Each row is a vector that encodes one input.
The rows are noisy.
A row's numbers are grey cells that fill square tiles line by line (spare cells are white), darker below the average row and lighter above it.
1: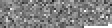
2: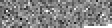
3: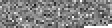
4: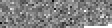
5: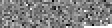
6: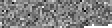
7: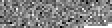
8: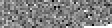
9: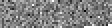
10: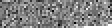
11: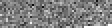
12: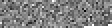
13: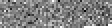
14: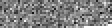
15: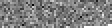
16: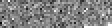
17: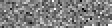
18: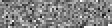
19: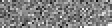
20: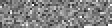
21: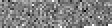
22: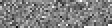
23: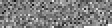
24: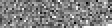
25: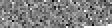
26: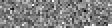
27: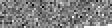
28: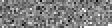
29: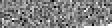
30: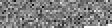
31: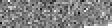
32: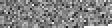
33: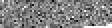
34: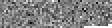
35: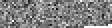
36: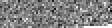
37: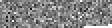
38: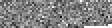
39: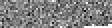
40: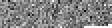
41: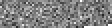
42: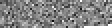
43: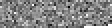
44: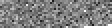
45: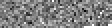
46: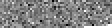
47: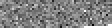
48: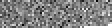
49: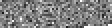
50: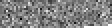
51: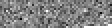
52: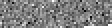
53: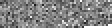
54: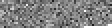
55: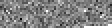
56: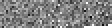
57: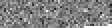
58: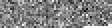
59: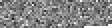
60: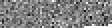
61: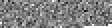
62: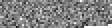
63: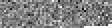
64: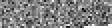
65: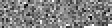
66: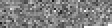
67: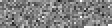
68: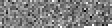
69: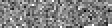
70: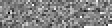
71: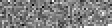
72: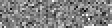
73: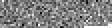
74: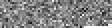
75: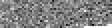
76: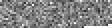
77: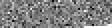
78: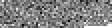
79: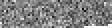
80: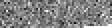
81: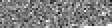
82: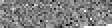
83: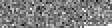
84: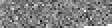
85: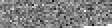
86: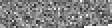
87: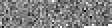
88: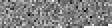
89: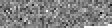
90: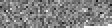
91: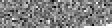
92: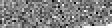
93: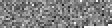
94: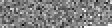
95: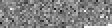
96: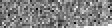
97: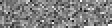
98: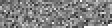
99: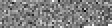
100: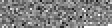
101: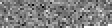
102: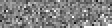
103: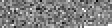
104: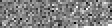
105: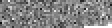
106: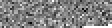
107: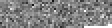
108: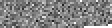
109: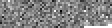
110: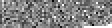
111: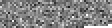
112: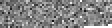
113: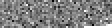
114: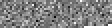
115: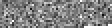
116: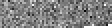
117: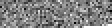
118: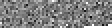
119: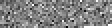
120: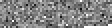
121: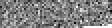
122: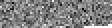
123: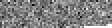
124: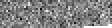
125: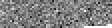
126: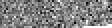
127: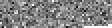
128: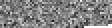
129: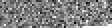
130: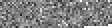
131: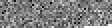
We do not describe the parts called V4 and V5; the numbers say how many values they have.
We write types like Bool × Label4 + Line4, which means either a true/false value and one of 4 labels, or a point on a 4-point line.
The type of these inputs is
(Bool × V5 + Tree7) × V4.
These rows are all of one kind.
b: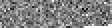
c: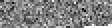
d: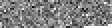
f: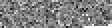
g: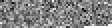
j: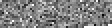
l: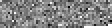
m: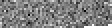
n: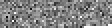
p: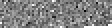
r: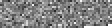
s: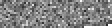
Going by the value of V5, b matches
c, d, g and m.
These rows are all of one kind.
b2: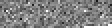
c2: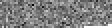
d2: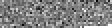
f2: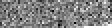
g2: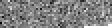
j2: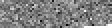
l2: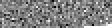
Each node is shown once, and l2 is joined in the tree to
j2.
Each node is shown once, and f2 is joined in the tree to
b2.
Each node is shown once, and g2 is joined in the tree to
b2, c2 and j2.
